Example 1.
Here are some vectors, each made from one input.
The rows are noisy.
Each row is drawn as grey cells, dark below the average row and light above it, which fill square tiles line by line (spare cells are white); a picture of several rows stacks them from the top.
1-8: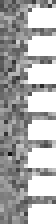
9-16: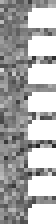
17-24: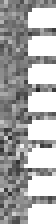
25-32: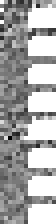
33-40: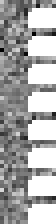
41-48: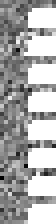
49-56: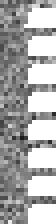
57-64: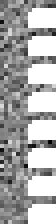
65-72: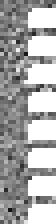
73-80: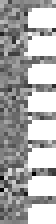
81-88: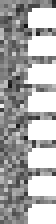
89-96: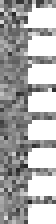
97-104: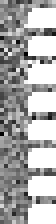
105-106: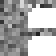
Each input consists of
one of 10 labels, together with either a point on a 7-point line, or three true/false values.
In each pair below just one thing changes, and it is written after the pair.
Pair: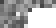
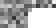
the label
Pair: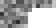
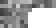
the place on the 7-point line
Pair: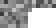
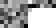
the label
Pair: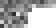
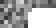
the place on the 7-point line
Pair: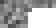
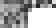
the place on the 7-point line
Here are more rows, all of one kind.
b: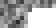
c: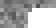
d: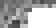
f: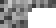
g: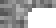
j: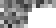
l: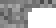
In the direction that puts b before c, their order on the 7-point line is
d, f, b, l, j, g, c.
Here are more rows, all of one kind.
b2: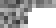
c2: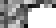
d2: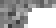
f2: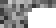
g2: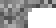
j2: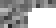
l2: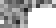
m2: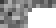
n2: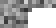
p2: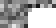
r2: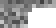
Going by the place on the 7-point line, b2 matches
f2, j2 and l2.
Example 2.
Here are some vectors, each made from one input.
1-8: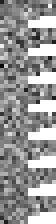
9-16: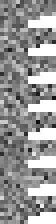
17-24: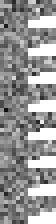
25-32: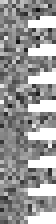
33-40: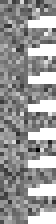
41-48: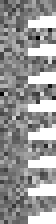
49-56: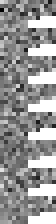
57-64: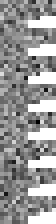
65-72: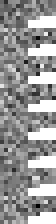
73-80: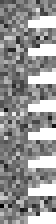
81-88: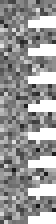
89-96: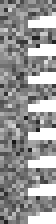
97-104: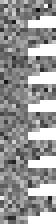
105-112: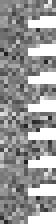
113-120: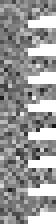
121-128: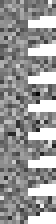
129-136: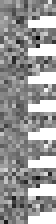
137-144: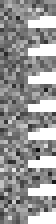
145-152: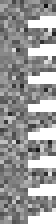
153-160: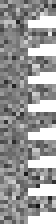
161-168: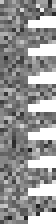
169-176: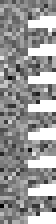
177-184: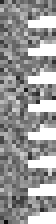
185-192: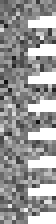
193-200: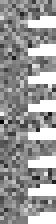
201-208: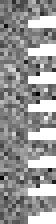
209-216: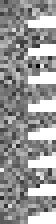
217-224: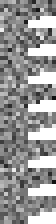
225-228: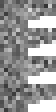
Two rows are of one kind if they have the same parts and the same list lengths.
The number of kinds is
3.
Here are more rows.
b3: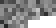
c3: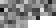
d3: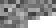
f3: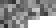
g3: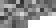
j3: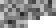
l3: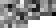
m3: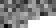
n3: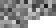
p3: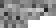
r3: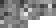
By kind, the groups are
b3, d3, f3, g3, m3
c3, j3, l3
n3, p3, r3

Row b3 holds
four true/false values.
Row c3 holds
one of 12 labels.
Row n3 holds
a point on an 11-point line.
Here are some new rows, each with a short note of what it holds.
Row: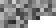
one of 12 labels
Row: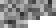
one of 12 labels
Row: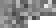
a point on an 11-point line
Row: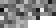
one of 12 labels
